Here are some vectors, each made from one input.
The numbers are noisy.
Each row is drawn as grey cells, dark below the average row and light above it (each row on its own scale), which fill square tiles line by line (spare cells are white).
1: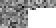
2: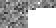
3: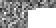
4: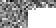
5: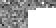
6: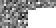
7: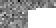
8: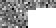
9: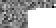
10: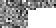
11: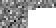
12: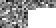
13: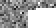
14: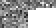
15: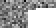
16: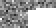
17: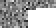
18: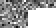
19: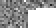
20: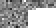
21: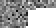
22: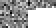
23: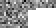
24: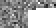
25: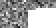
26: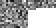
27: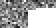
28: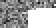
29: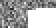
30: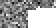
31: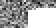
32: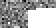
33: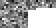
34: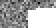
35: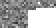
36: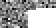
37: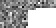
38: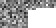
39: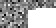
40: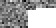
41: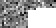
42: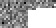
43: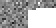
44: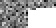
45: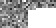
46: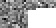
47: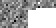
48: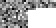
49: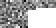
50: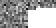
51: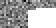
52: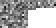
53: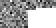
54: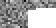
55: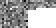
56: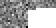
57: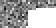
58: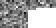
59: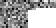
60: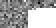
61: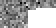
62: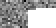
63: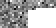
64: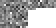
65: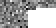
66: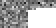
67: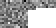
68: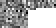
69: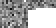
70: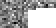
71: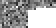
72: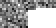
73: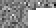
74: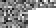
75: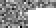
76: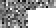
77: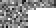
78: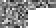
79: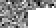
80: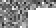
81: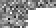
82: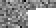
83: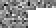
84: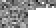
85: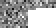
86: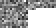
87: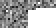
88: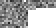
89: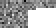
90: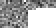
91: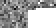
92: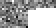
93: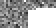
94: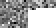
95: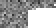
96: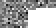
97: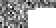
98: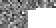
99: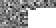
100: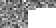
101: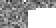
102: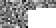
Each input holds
a node of a 7-node tree, together with either one of 6 labels, or three true/false values.
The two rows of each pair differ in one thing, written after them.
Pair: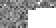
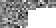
the node of the tree
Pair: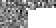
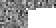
the node of the tree
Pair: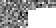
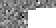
the node of the tree
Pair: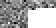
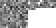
the label
